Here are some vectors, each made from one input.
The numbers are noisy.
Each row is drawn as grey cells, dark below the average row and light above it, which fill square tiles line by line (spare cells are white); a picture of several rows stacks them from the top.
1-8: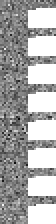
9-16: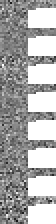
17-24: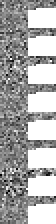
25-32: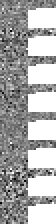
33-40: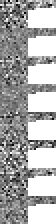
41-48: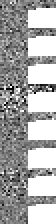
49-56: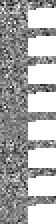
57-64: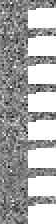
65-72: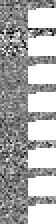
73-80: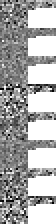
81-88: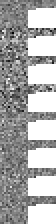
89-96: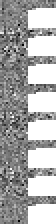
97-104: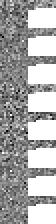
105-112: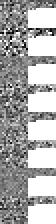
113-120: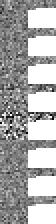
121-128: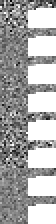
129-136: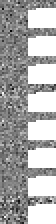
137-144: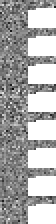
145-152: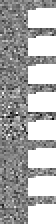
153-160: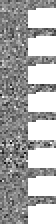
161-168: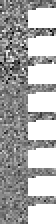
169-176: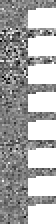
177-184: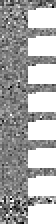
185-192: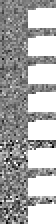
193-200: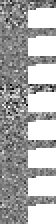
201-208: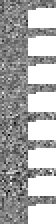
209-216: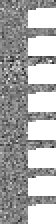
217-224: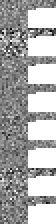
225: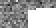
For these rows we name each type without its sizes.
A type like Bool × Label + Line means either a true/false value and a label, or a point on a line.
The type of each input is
List(Circle).
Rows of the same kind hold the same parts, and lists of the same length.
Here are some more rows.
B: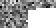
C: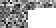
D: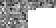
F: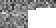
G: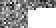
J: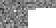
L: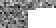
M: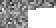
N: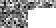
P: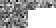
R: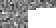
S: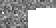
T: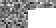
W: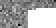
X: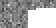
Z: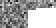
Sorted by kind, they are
B, G
C, F, R, S, T, X
D, M, P, Z
J, L, N, W

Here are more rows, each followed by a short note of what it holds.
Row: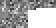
a list of one item
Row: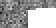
a list of two items
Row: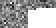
the empty list
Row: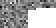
the empty list
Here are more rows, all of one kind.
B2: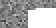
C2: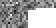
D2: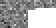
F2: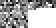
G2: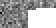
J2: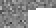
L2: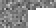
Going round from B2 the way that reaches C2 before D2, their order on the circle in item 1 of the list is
B2, J2, L2, C2, F2, G2, D2.
